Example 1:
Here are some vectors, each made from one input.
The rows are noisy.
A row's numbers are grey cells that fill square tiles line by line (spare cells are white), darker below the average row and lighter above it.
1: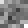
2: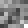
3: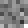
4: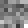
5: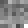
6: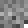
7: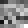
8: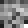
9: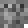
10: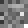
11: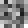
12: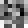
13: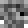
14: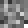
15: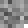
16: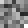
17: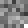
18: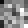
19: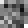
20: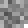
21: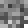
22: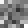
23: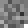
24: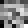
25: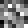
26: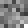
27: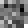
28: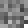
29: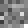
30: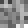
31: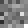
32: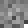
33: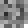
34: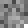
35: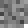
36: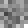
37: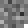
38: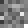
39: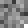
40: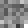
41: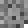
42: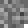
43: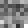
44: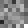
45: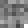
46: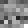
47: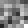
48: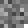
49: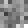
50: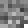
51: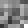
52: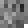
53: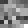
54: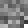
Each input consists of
one of 10 labels.
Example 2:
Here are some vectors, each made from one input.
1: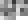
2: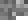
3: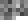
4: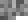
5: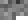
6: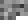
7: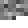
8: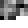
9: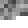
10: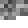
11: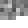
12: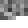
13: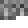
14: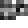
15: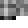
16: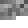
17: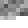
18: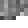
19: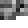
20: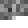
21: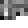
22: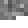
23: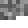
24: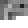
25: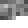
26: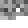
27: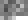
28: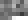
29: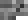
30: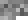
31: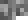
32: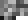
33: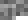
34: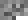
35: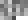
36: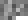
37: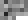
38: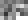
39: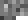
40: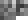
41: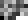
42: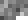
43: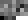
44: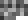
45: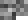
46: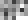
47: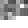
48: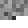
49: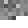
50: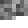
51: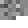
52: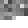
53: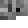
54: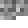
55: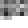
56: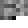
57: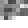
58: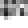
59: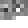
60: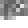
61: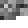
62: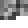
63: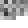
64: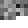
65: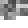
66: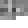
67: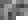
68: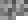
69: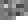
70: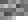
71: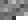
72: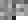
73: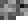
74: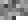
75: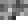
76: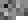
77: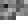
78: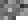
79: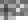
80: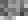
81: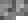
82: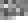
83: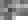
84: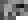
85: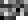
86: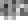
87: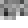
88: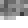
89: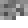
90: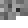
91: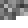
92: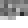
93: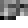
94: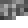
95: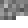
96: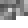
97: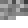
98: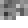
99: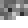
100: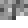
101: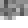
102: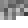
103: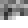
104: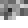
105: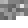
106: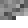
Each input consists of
five true/false values.
